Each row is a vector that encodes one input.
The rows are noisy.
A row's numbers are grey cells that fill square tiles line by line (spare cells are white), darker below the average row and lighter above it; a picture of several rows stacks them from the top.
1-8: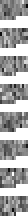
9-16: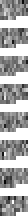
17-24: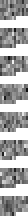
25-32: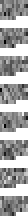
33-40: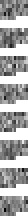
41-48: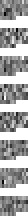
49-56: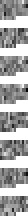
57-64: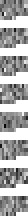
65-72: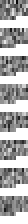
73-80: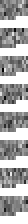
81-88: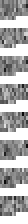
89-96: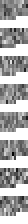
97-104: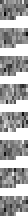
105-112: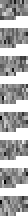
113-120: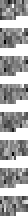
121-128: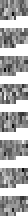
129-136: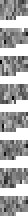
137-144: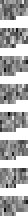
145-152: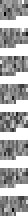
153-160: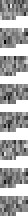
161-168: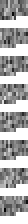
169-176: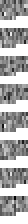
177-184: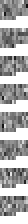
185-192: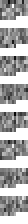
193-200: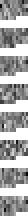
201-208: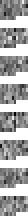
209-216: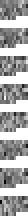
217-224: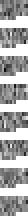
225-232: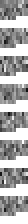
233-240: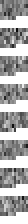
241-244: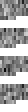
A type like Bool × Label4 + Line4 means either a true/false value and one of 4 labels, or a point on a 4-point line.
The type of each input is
Label6 × Tree9 + Tree15 + Unit.
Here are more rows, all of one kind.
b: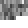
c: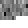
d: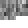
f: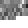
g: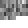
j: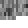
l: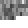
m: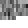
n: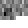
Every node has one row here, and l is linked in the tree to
b, f and n.
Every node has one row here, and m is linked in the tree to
c.
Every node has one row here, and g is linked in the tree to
d.
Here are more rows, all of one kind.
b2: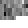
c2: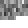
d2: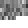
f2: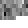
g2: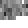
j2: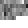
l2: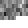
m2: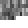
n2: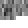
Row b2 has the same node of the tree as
l2 and m2.
